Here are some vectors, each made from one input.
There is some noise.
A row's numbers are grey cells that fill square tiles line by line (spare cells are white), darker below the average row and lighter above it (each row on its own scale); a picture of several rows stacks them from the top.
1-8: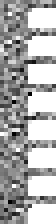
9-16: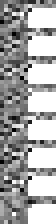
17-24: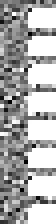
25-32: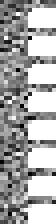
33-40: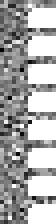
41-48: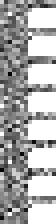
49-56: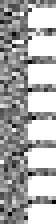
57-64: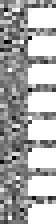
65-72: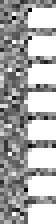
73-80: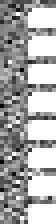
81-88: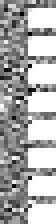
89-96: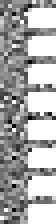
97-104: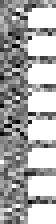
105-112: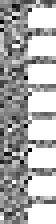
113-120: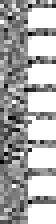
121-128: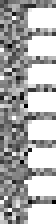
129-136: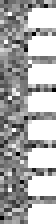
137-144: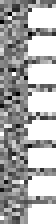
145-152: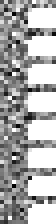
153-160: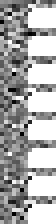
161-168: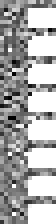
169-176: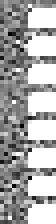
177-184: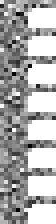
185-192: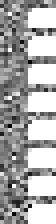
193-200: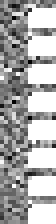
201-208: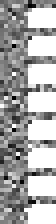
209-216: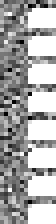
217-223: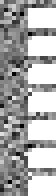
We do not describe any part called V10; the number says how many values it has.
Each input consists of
a list of up to two items, each a true/false value and a value of V10.
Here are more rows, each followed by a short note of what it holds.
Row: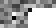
a list of one item
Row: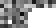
the empty list
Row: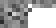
a list of one item
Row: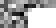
a list of two items
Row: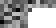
a list of one item
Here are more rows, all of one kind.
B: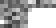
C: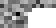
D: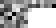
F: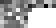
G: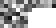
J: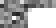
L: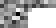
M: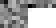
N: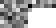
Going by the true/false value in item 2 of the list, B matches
F, M and N.
